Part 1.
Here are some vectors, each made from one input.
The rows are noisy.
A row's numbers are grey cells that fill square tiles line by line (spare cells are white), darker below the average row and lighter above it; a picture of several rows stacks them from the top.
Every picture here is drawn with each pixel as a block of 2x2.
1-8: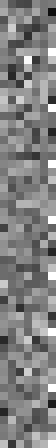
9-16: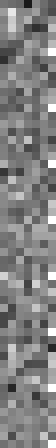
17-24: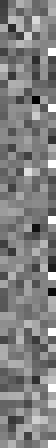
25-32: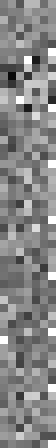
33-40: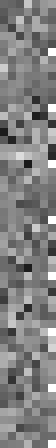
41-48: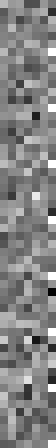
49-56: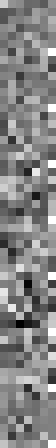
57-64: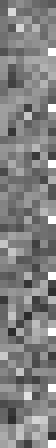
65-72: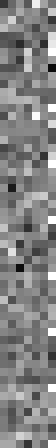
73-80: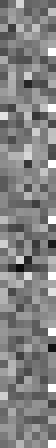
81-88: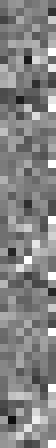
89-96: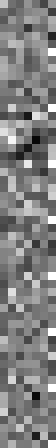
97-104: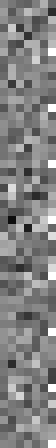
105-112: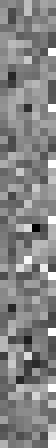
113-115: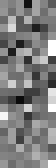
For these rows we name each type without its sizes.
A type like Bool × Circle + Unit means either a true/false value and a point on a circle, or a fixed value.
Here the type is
(Bool × Bool × Bool × Bool + Circle) × Circle.
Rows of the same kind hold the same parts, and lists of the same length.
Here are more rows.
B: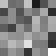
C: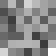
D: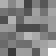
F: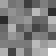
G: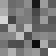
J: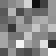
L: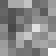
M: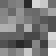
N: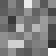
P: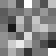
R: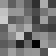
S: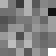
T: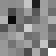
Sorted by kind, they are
B, D, F, S
C, G, J, L, M, N, P, R, T

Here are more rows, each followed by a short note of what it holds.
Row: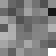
a point on each of two circles
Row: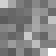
a point on each of two circles
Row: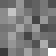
a point on a circle and four true/false values
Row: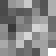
a point on a circle and four true/false values
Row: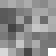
a point on a circle and four true/false values
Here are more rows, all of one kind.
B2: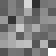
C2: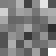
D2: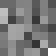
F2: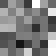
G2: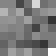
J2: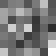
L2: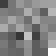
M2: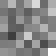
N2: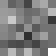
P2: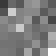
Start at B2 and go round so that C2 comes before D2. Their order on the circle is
B2, P2, L2, F2, M2, J2, C2, N2, G2, D2.
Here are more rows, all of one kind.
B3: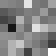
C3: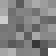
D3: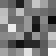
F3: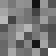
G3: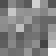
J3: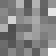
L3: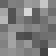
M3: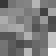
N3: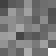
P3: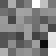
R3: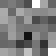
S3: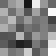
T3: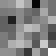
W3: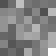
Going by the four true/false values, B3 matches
G3, J3, R3 and S3.
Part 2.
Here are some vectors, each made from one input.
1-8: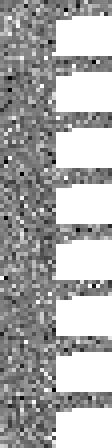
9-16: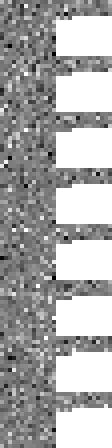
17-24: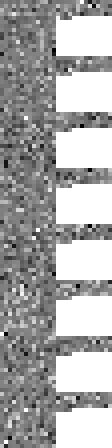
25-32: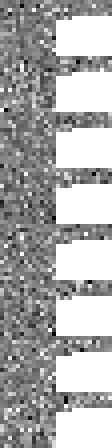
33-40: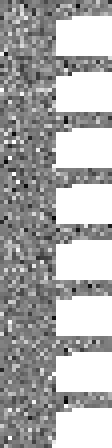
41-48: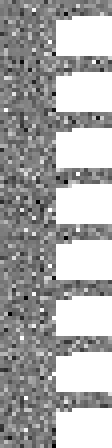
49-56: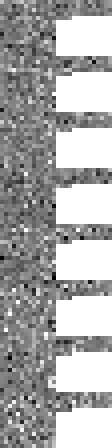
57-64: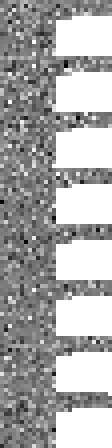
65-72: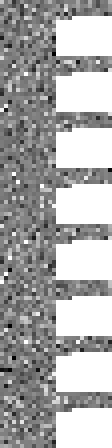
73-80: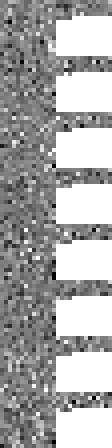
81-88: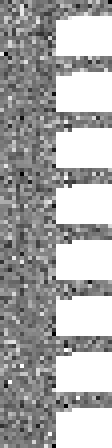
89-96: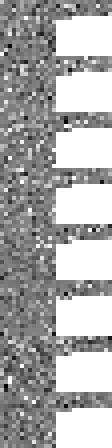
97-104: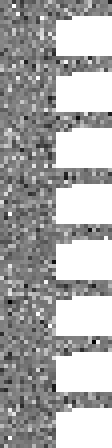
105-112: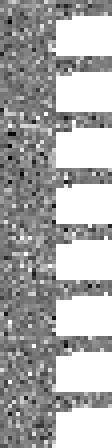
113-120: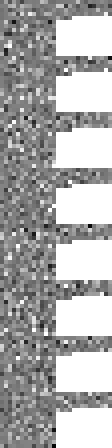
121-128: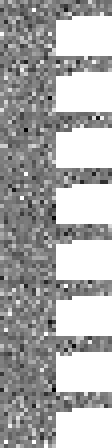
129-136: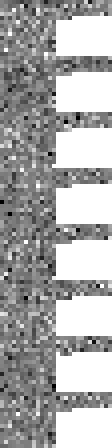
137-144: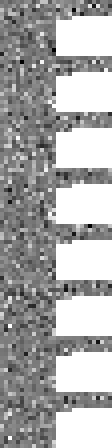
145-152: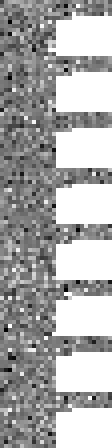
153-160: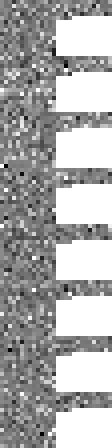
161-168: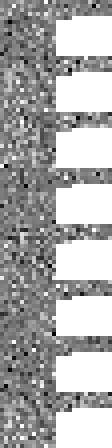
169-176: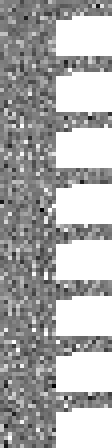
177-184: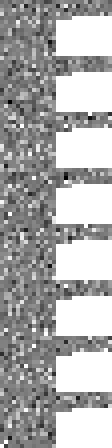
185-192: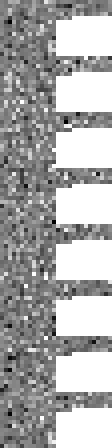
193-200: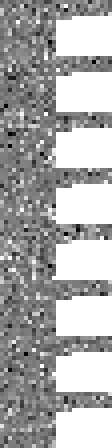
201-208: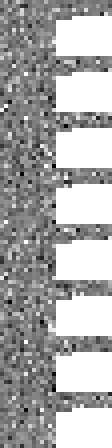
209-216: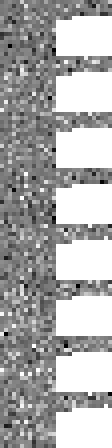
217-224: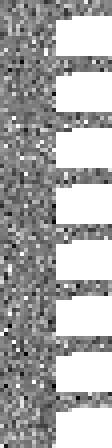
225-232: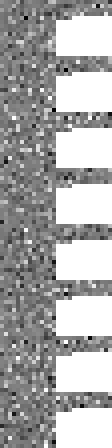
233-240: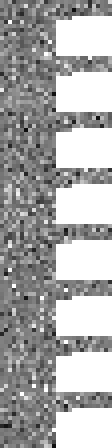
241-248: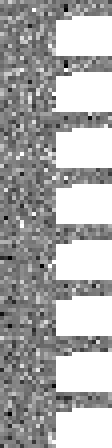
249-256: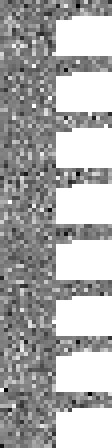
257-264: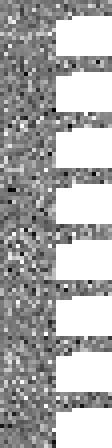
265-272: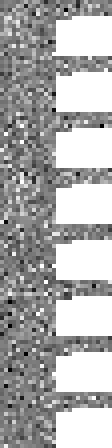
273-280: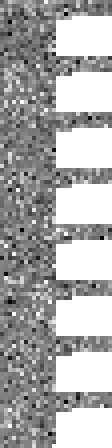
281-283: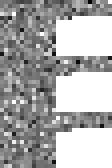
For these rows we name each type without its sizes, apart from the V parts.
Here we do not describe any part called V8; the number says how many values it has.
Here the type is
List(Line) × V8.
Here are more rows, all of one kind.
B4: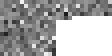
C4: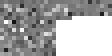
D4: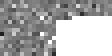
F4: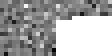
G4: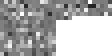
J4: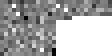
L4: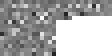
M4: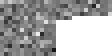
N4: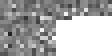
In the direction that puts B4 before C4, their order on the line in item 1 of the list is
G4, N4, M4, D4, L4, B4, J4, C4, F4.
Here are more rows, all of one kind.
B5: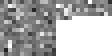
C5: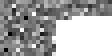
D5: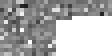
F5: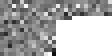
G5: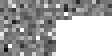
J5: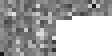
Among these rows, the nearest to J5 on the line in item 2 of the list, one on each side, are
C5 and F5.
